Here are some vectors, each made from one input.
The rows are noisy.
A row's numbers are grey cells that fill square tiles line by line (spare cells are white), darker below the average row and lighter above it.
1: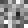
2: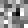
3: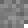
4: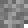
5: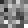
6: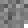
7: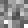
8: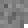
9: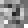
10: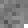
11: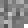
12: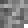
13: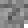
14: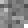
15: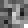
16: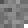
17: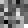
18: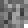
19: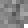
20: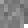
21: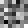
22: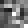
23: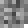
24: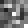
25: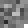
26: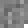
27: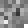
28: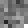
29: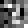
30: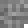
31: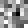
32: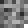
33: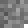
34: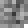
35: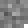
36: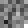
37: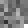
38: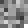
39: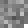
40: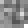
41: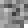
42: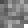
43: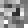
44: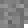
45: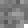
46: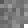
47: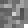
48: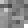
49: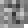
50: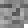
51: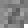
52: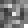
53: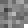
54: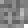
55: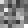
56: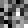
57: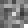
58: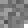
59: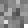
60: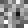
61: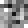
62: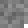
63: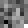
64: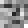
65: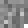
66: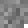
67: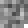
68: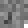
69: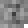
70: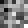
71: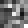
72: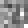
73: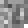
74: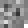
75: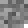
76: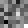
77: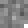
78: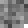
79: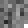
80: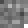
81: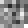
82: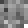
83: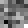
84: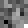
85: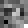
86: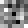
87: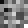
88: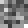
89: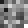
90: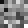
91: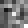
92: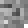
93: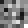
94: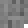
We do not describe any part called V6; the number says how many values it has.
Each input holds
a point on a 5-point line, together with either a point on a 5-point circle, or a value of V6.
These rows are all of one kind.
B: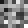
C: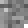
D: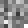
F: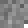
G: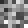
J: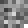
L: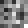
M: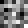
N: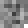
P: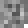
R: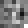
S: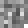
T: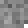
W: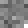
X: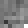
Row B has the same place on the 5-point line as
M, N, P and X.
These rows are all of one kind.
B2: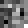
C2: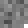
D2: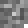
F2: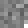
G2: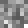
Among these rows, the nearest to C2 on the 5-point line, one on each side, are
B2 and F2.
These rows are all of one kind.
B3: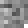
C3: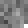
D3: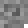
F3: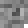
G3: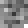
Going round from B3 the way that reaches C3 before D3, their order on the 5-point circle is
B3, C3, D3, F3, G3.
